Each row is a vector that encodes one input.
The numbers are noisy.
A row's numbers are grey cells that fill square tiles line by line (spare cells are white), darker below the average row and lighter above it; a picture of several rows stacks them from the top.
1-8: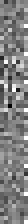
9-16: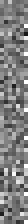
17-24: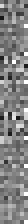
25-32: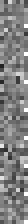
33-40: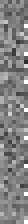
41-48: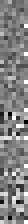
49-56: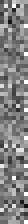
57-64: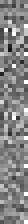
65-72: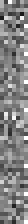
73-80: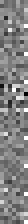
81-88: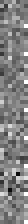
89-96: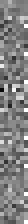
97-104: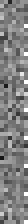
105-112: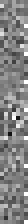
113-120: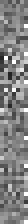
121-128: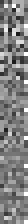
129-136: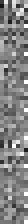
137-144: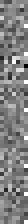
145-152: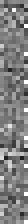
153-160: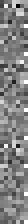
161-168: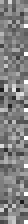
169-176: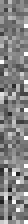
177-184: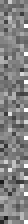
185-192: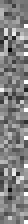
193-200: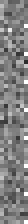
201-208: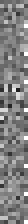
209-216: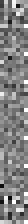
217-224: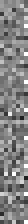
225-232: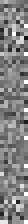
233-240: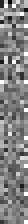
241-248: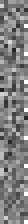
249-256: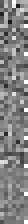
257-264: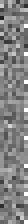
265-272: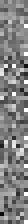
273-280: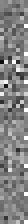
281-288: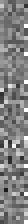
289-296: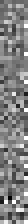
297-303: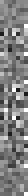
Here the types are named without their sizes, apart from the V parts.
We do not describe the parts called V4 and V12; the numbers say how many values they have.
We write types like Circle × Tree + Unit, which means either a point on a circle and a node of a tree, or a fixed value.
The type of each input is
Bool × V4 + Line × (Line + V12).
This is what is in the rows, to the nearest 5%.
About 85% of them hold a point on a line, together with either a point on a line, or a value of V12. The rest hold a true/false value and a value of V4.
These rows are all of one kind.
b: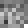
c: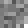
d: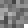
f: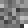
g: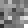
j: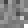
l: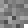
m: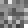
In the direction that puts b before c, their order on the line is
g, m, b, c, j, d, l, f.
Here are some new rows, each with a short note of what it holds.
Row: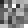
a true/false value and a value of V4
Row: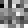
a true/false value and a value of V4
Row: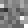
a point on a line and a value of V12
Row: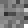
a point on each of two lines
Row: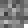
a point on each of two lines
